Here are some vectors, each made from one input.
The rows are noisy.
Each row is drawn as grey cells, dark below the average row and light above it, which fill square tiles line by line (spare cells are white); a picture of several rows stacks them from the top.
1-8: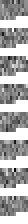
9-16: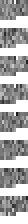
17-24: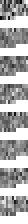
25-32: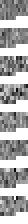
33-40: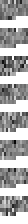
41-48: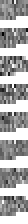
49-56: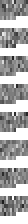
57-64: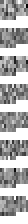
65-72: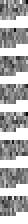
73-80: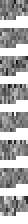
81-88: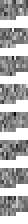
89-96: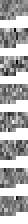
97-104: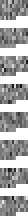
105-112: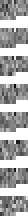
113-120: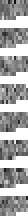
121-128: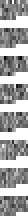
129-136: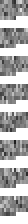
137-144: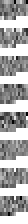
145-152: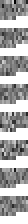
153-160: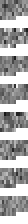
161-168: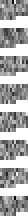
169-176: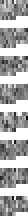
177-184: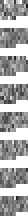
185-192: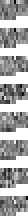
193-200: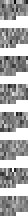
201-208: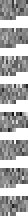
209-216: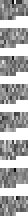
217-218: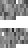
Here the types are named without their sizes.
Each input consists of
a point on a line, together with either a point on a circle, or a label and a true/false value.
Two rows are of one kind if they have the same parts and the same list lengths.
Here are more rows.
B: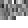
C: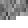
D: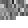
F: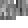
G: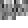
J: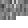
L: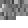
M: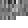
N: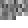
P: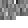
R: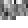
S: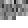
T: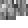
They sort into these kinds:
B, C, G, J, M, N, R, S
D, F, L, P, T

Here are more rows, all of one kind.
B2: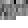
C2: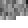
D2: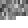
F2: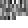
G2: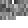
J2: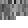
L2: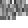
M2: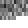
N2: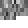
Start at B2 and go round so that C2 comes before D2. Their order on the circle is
B2, M2, C2, D2, F2, J2, G2, N2, L2.
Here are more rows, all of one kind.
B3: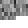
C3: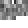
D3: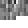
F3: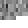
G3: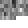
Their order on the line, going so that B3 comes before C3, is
B3, G3, D3, C3, F3.
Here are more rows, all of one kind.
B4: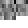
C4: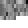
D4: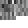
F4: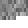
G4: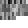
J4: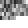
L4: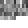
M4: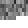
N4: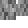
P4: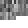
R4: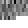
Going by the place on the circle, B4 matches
J4 and R4.
